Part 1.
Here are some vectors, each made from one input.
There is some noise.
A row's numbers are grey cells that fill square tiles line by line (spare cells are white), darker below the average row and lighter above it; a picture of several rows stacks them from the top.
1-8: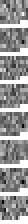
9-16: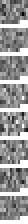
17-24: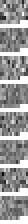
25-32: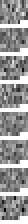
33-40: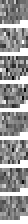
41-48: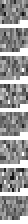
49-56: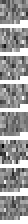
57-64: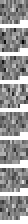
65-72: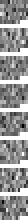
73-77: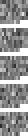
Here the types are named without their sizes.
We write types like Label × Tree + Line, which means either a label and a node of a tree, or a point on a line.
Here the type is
Line.
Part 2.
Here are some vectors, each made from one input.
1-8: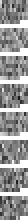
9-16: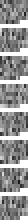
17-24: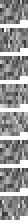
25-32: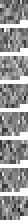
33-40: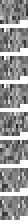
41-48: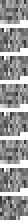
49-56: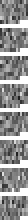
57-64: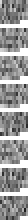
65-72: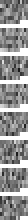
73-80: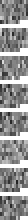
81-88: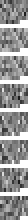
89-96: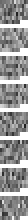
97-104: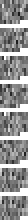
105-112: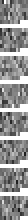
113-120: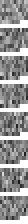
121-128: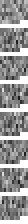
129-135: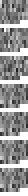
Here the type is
Label11.
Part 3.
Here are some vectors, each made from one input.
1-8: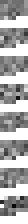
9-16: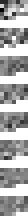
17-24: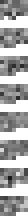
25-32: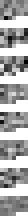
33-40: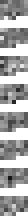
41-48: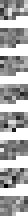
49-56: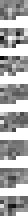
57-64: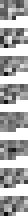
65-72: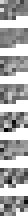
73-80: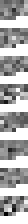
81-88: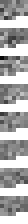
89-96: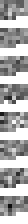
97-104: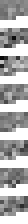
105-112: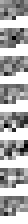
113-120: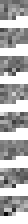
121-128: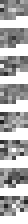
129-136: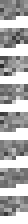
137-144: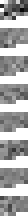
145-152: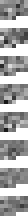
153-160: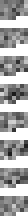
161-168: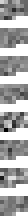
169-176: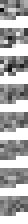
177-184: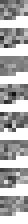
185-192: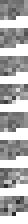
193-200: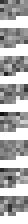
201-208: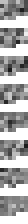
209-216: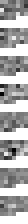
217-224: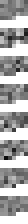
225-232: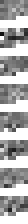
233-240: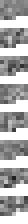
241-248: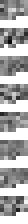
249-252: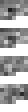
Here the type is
Line10.
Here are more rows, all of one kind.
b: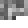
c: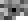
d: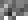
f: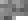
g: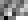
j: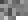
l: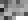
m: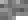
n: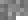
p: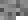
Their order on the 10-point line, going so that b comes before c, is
b, n, g, m, f, l, p, c, j, d.
